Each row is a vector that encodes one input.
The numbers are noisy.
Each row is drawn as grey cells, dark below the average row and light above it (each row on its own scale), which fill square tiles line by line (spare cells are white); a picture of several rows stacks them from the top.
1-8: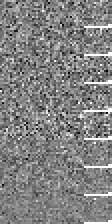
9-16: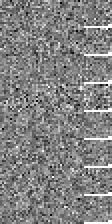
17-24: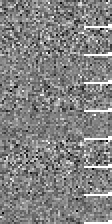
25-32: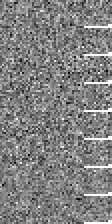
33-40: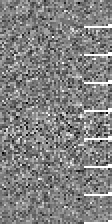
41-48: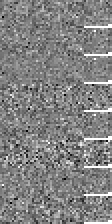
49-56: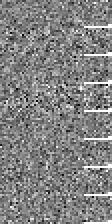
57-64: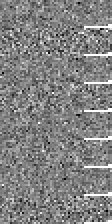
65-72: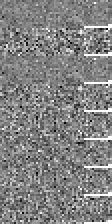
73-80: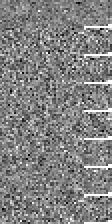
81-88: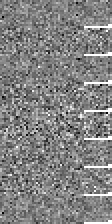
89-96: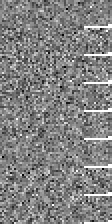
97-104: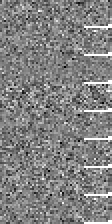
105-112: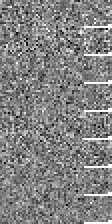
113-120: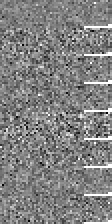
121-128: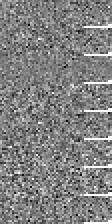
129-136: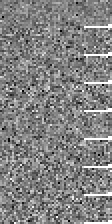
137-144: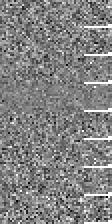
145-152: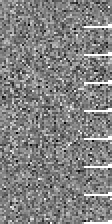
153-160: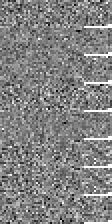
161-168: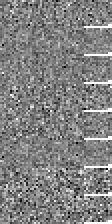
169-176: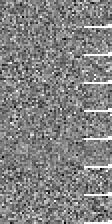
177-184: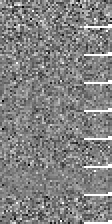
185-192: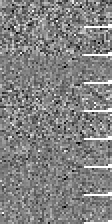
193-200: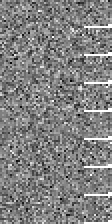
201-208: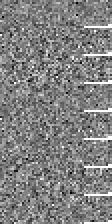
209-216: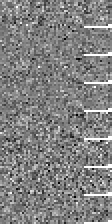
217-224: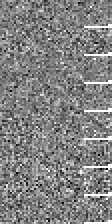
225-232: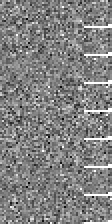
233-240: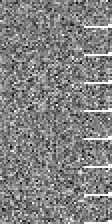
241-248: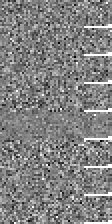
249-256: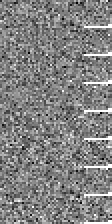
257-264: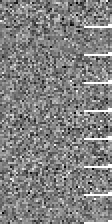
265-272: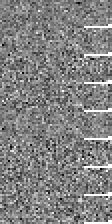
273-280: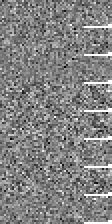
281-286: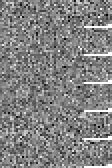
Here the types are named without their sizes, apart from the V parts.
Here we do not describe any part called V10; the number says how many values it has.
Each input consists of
either a point on a circle, or four true/false values, or a value of V10.
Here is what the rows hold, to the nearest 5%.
About 40% of them hold a point on a circle. About 40% of them hold four true/false values. The rest hold a value of V10.
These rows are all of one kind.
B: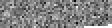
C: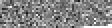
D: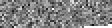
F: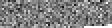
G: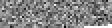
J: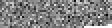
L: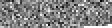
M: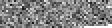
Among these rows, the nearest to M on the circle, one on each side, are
D and G.
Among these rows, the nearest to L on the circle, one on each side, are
C and F.
